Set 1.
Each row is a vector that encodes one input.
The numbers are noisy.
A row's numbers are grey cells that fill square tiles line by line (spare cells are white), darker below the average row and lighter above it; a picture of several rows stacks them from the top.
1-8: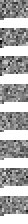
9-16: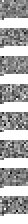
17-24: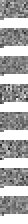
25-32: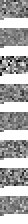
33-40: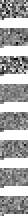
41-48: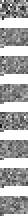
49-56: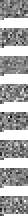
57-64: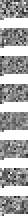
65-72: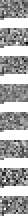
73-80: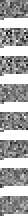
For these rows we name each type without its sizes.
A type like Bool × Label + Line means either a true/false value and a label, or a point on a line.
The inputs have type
Circle + Label.
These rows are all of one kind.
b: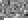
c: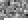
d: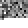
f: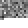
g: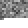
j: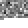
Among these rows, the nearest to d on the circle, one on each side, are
b and f.
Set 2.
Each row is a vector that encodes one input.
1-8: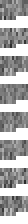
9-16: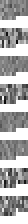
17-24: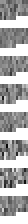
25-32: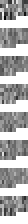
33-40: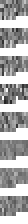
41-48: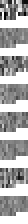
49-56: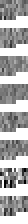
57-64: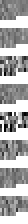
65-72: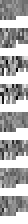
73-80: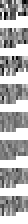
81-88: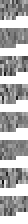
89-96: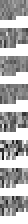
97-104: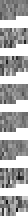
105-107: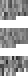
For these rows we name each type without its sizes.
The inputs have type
List(Line × Line).
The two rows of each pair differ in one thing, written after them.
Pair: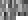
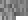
the place on one of the two lines in item 2 of the list
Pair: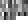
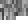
the place on one of the two lines in item 1 of the list
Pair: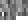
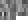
the place on one of the two lines in item 1 of the list
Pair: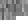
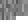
the place on one of the two lines in item 2 of the list
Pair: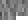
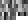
the place on one of the two lines in item 1 of the list
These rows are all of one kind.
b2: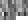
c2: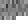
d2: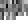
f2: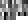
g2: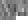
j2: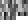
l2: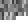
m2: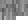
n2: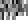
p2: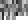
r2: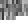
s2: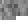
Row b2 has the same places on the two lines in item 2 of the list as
d2, j2, m2 and s2.
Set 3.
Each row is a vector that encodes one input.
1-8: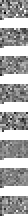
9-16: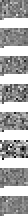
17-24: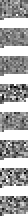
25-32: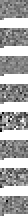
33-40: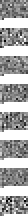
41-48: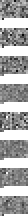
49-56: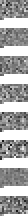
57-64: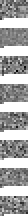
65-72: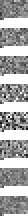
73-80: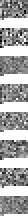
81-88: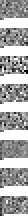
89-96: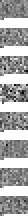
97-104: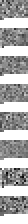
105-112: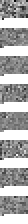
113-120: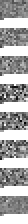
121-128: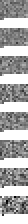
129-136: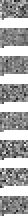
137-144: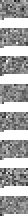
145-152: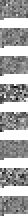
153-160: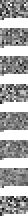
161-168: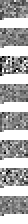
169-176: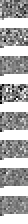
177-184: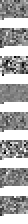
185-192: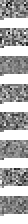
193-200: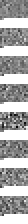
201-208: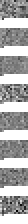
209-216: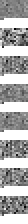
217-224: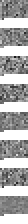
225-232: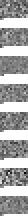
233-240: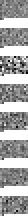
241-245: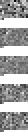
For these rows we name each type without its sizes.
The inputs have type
Bool × Circle.
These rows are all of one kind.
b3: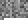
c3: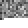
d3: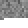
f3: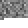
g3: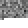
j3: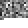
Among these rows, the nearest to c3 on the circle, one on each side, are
d3 and g3.
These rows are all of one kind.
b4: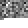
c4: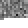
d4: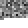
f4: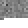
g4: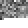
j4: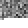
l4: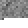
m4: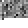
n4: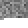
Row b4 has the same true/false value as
j4 and n4.
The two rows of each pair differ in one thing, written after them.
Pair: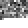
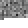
the true/false value
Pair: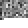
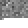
the true/false value
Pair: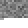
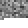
the place on the circle
